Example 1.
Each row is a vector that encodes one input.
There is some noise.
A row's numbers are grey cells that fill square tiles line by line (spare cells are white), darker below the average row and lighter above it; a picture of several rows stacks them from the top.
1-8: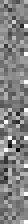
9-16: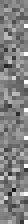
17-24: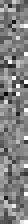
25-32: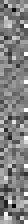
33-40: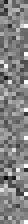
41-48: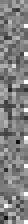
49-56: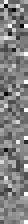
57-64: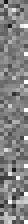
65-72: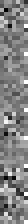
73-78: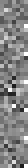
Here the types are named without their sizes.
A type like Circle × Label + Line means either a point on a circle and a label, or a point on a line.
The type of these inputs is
Bool × Bool × Bool × Bool.
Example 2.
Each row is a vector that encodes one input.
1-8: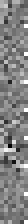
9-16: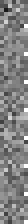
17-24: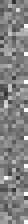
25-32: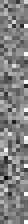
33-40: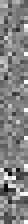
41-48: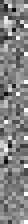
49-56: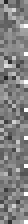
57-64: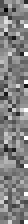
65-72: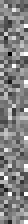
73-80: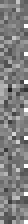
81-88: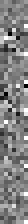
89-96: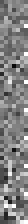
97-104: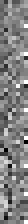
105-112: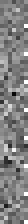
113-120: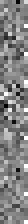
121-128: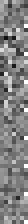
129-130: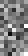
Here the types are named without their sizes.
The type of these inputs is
Bool × Bool × Bool × Bool.
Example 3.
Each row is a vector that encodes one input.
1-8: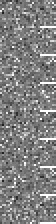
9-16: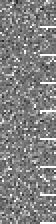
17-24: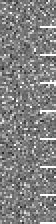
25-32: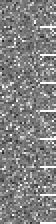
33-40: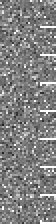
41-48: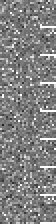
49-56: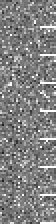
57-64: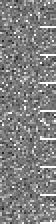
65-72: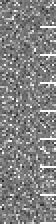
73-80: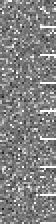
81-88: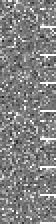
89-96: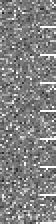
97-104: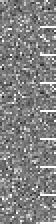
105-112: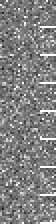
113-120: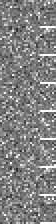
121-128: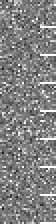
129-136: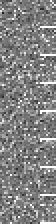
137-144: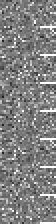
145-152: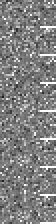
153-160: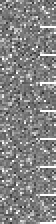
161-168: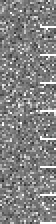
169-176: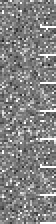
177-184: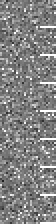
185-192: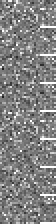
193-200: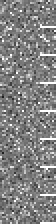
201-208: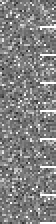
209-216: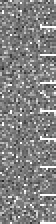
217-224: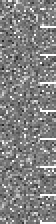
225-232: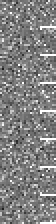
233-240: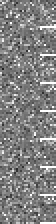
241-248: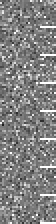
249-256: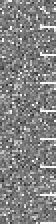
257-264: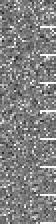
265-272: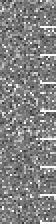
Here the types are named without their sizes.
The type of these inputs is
Bool × Bool × Bool × Bool × Bool.
